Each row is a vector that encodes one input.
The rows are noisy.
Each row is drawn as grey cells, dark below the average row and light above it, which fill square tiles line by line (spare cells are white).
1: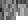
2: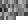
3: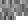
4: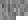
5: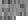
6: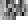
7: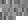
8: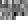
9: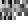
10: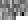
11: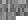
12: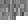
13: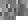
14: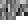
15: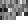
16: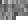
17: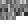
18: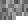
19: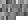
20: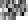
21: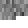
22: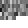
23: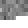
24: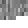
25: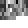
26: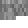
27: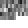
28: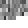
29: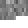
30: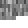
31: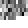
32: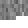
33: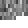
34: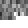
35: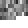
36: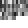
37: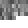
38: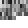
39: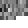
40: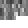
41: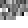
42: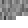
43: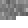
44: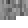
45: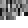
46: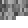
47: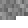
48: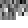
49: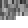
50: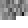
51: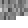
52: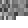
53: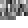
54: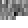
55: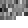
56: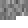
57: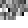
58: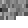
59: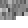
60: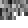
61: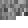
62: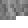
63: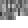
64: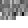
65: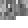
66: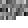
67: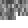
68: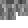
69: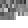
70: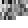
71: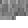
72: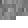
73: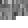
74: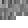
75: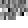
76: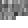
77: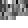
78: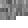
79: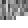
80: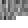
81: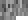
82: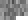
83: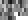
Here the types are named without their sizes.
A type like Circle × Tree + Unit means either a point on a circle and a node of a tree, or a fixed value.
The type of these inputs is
Bool × Line.
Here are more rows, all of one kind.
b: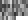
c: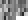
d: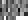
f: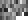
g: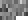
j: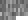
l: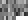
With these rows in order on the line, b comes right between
d and g.
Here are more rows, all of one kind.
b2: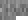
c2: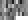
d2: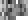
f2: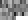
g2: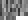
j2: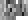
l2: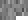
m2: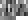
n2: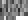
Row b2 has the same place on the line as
f2, g2 and l2.
